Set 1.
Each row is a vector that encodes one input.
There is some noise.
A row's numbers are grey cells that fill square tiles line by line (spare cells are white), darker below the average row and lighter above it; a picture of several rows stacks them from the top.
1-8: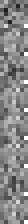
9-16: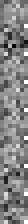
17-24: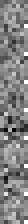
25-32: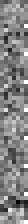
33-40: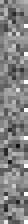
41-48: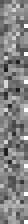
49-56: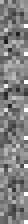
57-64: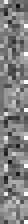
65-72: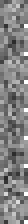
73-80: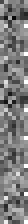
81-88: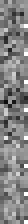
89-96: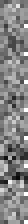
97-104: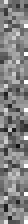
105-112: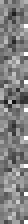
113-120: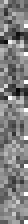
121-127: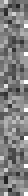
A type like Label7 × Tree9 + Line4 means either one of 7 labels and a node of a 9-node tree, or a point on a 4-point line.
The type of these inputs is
Line5.
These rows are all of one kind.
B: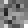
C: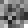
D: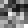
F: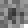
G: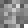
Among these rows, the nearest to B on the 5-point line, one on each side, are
C and D.
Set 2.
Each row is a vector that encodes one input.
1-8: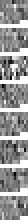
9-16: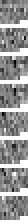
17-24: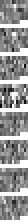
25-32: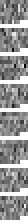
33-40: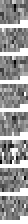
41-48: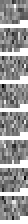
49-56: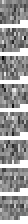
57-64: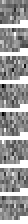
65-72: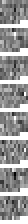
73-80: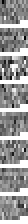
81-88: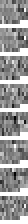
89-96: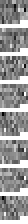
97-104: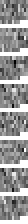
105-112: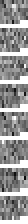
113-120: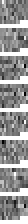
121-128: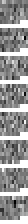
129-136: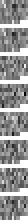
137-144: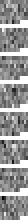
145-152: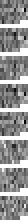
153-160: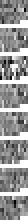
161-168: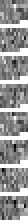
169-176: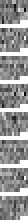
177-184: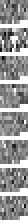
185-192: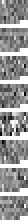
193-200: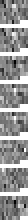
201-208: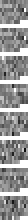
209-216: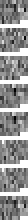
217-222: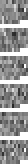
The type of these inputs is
Bool × Bool × Bool × Bool + Unit.
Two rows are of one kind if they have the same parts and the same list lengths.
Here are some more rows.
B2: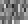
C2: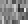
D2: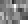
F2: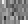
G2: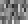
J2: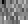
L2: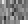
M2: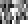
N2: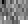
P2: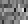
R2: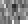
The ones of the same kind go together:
B2, C2, D2, F2, G2, J2, L2, N2, P2, R2
M2

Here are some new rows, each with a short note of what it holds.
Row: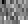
four true/false values
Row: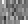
four true/false values
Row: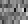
four true/false values
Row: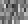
four true/false values
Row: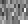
four true/false values
